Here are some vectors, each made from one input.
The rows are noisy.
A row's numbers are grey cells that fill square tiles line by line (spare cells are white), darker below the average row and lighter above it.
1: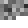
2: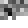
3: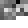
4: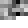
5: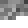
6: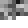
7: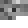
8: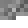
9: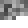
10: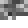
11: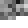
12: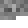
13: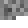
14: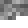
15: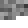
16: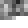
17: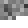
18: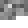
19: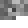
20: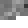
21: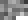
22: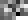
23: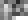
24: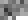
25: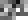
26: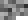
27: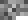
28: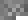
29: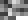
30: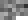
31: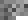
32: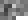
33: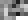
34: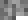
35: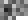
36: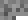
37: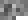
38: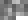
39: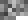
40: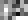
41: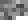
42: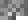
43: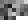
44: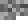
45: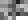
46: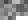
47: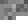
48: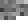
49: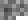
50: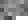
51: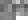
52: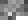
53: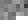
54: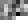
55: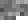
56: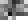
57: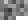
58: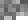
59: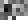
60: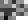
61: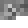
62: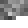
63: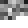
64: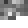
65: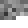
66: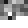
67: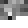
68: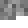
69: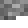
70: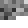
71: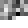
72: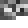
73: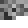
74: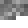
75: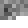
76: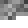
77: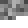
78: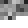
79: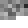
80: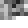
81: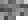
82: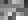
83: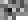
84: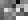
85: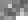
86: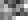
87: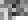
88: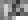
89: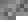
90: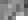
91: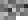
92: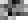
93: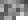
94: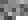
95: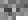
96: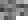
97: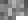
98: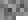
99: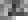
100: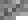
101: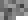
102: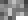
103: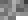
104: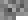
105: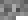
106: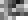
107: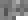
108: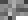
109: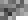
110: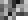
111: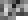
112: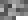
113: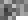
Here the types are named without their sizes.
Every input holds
either a node of a tree, or four true/false values.
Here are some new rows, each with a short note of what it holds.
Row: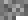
four true/false values
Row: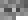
four true/false values
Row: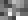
four true/false values
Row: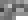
four true/false values
